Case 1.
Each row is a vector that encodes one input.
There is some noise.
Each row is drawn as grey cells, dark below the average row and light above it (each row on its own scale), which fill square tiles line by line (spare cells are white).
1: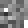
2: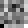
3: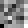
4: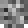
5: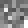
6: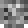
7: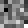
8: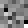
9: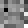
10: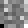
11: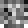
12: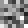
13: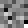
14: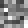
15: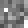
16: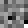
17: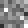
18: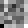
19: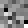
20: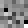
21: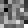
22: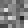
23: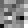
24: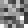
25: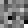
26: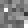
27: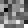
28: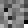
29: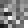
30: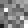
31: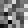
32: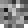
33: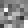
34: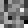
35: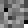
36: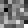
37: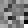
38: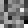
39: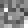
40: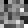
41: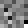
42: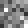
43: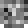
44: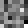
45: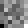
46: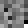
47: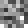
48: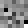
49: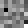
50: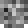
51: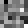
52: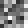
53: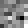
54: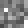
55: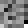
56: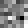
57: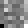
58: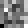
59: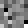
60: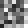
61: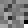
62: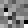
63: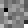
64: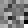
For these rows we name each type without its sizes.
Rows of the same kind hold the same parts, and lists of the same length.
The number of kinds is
3.
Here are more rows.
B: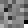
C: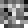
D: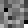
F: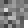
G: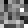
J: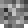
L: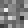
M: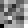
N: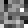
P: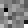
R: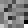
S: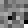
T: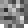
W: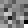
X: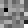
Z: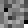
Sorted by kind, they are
B, D, G, N, P, R, S, W, X, Z
C, J, T
F, L, M

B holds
a node of a tree.
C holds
a fixed value.
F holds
a point on each of two lines.
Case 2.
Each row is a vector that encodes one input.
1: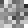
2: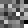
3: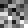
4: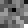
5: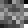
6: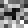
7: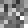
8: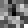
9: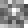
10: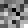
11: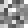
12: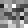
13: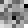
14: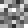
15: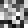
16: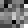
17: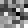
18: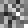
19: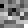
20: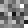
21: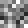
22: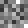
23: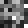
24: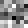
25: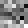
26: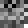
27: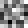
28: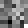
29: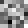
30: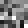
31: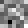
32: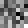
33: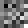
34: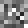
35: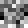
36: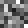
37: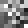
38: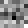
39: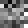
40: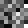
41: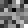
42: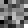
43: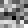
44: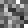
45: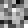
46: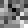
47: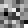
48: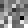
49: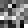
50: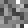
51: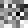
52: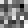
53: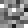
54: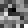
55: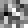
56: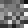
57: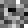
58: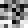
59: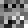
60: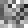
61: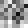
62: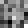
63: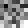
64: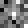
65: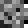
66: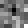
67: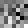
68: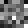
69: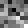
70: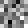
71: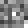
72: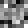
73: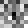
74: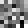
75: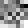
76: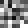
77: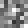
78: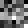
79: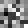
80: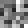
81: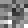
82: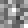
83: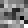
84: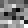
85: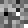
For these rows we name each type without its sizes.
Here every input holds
a true/false value, together with either a fixed value, or a node of a tree.
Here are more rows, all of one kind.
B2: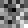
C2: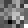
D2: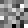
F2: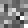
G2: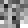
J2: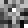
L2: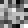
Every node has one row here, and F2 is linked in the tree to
G2.
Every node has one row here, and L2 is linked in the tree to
B2 and D2.
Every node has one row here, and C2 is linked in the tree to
B2 and J2.
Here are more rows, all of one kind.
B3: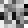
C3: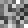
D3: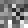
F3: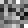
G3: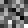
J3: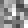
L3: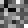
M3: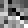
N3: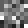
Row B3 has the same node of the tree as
C3, F3 and L3.
